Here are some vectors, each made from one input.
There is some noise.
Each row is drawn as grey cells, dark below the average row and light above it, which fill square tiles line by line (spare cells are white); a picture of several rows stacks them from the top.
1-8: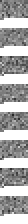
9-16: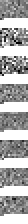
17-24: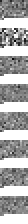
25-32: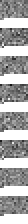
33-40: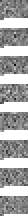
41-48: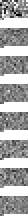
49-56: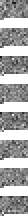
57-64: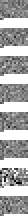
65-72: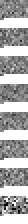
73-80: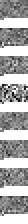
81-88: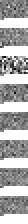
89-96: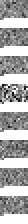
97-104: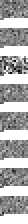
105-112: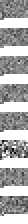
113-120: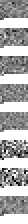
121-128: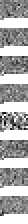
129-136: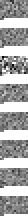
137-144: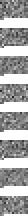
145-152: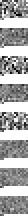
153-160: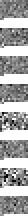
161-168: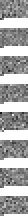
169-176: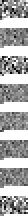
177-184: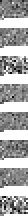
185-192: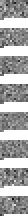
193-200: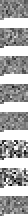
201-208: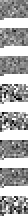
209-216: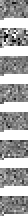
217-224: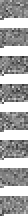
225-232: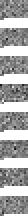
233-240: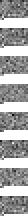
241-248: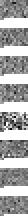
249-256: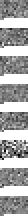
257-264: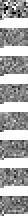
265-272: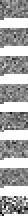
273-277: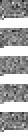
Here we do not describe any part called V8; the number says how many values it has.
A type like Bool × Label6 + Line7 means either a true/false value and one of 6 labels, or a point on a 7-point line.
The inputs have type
Line7 × List3(Line9) + V8.
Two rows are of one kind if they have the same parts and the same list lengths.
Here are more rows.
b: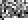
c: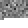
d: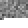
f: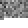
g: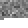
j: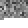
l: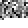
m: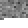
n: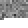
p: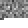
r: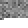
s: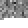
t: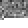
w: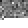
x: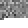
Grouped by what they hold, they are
b, l
c, g, j, n, s
d, m, p, r, x
f
t, w

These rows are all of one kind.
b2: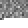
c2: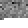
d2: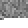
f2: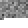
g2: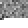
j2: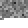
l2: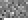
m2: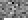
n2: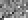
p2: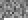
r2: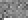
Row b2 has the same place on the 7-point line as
f2, g2, l2 and r2.
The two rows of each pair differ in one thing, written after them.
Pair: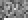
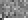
the place on the 7-point line
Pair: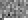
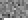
the place on the 9-point line in item 1 of the list
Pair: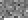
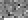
the place on the 7-point line
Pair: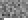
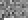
the place on the 9-point line in item 1 of the list
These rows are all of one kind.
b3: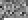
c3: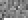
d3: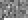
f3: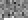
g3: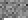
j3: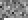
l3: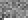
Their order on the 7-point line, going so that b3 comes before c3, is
b3, j3, d3, g3, f3, l3, c3.
